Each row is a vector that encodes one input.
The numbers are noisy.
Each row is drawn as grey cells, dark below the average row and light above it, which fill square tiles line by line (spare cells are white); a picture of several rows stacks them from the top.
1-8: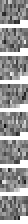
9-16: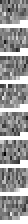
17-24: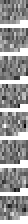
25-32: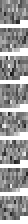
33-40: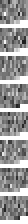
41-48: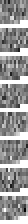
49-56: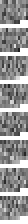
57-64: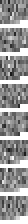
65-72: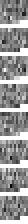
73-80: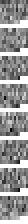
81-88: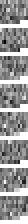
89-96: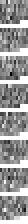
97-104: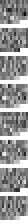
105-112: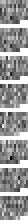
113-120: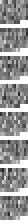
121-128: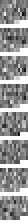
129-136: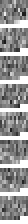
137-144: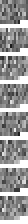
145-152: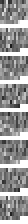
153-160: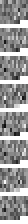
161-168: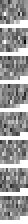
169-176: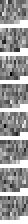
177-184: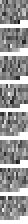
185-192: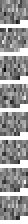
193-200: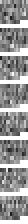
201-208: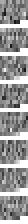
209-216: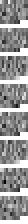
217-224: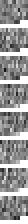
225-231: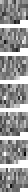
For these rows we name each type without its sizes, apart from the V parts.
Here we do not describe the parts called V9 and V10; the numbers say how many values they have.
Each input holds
a true/false value, together with either a node of a tree, or a value of V9 and a value of V10.
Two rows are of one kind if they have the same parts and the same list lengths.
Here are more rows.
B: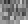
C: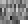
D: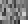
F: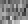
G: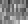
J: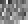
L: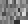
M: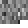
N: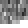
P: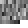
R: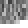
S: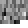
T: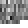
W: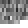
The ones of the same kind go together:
B, D, F, G, L, M, N, P, S, W
C, J, R, T

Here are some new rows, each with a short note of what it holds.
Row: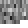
a node of a tree and a true/false value
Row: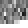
a node of a tree and a true/false value
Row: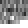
a true/false value, a value of V9 and a value of V10
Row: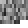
a true/false value, a value of V9 and a value of V10
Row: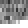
a true/false value, a value of V9 and a value of V10
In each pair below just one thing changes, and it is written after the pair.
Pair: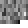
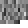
the value of V10
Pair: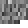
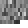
the value of V9
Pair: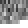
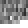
the value of V9
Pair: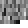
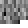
the value of V10
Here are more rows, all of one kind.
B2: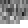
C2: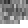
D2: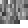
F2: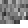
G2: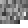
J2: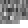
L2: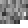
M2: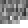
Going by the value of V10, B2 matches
F2 and M2.
